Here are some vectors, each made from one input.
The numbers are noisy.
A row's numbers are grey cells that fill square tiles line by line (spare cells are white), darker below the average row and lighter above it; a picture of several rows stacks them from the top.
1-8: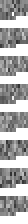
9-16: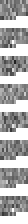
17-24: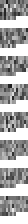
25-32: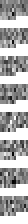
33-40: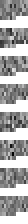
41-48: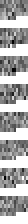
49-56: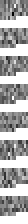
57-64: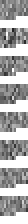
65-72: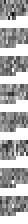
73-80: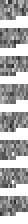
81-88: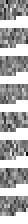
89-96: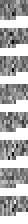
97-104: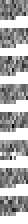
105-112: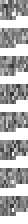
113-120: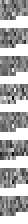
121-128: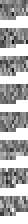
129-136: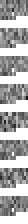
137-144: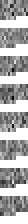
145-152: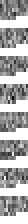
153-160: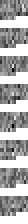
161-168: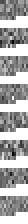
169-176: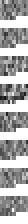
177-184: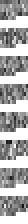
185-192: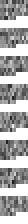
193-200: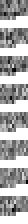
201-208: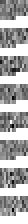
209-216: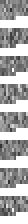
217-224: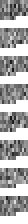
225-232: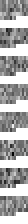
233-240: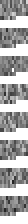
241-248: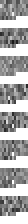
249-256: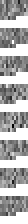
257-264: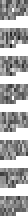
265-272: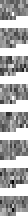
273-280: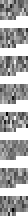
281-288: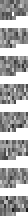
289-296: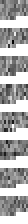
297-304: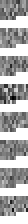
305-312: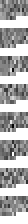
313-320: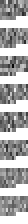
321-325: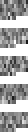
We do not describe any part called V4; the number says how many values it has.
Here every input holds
a value of V4, together with either a point on a 10-point line, or three true/false values.
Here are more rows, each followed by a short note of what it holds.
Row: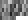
a point on a 10-point line and a value of V4
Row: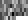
three true/false values and a value of V4
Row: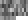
three true/false values and a value of V4
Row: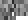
a point on a 10-point line and a value of V4
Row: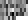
three true/false values and a value of V4
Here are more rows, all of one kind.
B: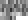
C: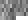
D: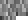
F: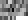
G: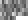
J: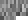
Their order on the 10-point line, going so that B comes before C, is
B, G, F, D, C, J.
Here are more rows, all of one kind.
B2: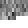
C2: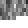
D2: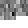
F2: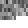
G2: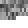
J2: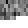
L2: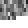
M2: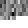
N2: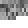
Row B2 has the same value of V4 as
D2 and M2.
